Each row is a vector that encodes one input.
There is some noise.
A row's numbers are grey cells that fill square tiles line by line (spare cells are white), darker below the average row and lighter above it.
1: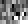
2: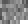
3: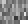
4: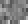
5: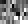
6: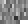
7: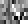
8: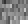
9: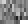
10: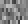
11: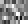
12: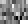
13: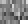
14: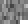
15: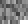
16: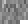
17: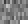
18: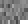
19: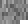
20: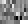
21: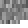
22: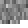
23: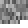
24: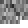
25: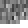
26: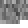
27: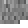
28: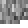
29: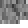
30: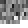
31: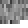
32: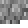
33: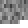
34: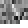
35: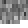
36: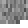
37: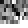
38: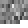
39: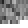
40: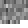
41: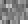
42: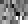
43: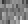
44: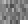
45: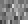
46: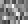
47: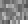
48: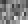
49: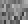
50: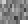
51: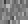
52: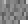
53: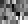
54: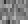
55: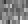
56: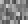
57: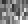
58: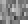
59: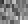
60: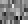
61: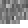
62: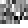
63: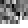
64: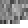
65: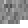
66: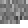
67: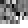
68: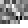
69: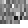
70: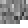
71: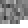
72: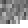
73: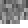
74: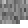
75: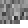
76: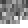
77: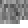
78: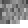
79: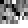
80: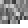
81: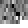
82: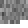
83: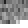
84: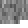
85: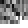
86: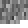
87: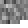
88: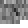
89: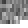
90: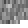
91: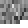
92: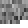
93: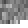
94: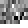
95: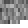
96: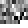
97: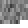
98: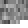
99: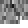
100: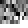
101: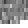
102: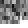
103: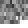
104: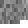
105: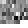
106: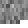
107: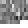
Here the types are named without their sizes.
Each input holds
a point on each of two circles, together with either a point on a circle, or a fixed value.
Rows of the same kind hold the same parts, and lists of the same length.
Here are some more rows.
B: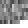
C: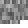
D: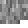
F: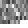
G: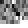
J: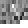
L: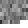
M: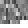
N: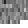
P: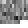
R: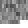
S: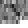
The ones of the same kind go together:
B, D, G, J, L, P, R, S
C, F, M, N

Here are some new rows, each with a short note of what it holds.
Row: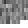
a point on each of two circles
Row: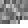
a point on each of two circles
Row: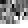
a point on each of two circles
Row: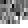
a point on each of two circles
